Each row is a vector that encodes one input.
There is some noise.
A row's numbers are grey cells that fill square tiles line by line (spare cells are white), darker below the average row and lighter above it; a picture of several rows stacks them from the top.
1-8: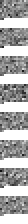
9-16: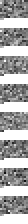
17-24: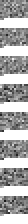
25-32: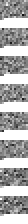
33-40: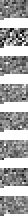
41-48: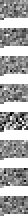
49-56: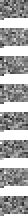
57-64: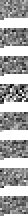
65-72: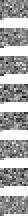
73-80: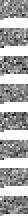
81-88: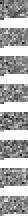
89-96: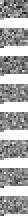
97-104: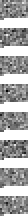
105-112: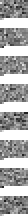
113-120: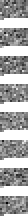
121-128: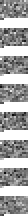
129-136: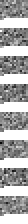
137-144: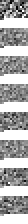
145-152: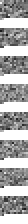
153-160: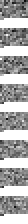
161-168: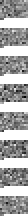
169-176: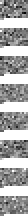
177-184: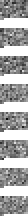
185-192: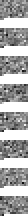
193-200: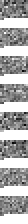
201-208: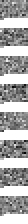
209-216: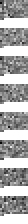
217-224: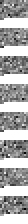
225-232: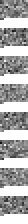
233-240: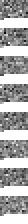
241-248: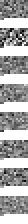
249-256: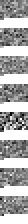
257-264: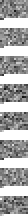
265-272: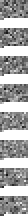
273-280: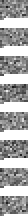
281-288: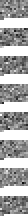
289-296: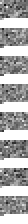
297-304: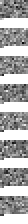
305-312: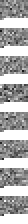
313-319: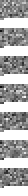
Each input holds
a list of up to two items, each a point on a 3-point line, a point on a 7-point line and a true/false value.
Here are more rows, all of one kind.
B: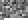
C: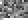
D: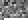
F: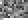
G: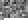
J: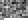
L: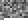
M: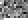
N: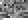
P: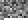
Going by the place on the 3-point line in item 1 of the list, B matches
J, L, N and P.
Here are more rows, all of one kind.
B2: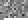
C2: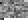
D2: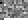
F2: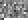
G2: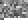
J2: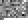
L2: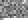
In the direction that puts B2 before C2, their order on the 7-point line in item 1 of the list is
J2, F2, G2, L2, D2, B2, C2.
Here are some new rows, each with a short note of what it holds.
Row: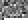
a list of one item
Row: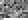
a list of one item
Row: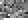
a list of one item
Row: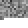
a list of two items
